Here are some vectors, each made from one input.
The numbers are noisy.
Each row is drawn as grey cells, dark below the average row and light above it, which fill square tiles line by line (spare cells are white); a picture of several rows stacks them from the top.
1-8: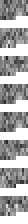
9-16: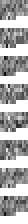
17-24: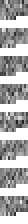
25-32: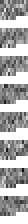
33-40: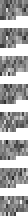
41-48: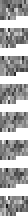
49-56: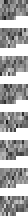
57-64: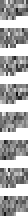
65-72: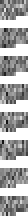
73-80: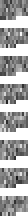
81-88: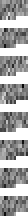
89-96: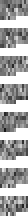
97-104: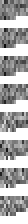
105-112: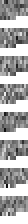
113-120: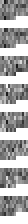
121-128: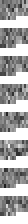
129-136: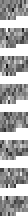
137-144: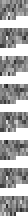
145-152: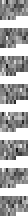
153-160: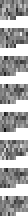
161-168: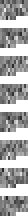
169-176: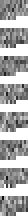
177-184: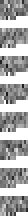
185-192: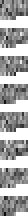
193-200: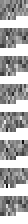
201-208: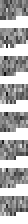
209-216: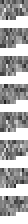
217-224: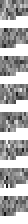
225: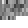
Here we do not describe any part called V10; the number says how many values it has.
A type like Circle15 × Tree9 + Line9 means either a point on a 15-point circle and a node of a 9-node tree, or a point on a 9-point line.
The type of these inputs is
Circle18 + Line11 × V10.
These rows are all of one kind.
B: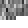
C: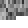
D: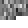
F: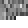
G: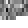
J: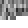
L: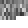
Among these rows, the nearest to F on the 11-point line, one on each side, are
B and G.
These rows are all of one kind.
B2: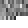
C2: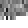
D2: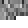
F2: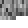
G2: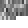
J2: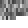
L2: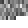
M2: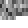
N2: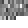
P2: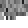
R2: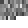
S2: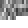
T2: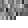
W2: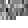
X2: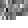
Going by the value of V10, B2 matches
D2, L2, N2 and R2.
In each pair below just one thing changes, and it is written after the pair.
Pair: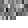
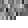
the place on the 11-point line
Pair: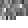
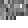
the value of V10
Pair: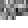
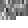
the place on the 11-point line
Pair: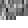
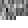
the place on the 11-point line
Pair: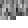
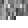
the value of V10
